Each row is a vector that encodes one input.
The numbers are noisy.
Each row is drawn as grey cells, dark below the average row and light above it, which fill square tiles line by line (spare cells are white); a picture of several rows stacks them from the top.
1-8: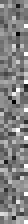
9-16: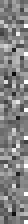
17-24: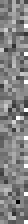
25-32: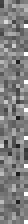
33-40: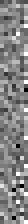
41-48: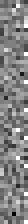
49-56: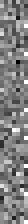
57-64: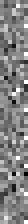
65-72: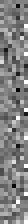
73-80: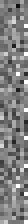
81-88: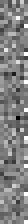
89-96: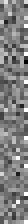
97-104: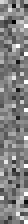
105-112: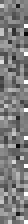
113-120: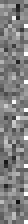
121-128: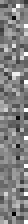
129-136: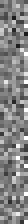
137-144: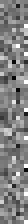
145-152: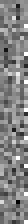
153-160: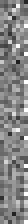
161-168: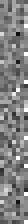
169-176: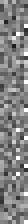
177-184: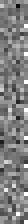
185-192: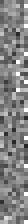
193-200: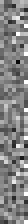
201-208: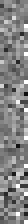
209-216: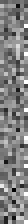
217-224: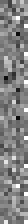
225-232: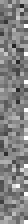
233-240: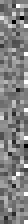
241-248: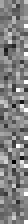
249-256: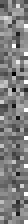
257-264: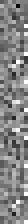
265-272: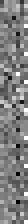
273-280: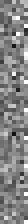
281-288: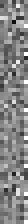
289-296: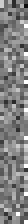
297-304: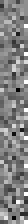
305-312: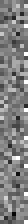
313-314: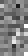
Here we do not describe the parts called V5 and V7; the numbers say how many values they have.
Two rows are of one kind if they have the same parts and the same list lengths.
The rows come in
2 kinds.
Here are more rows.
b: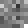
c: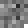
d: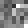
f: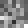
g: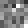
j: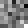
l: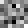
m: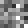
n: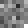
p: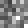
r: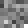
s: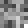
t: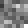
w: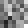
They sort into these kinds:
b, c, n, p, r, t, w
d, f, g, j, l, m, s

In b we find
three true/false values, a value of V5 and a value of V7.
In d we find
a node of a 10-node tree and a value of V5.
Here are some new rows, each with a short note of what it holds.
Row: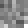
three true/false values, a value of V5 and a value of V7
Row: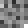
a node of a 10-node tree and a value of V5
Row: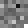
three true/false values, a value of V5 and a value of V7
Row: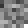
three true/false values, a value of V5 and a value of V7
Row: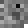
three true/false values, a value of V5 and a value of V7
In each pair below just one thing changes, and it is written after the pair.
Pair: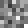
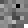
the value of V5
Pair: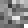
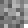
the value of V5
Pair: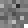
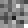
the value of V5
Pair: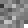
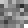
the value of V5
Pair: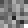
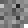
the value of V5
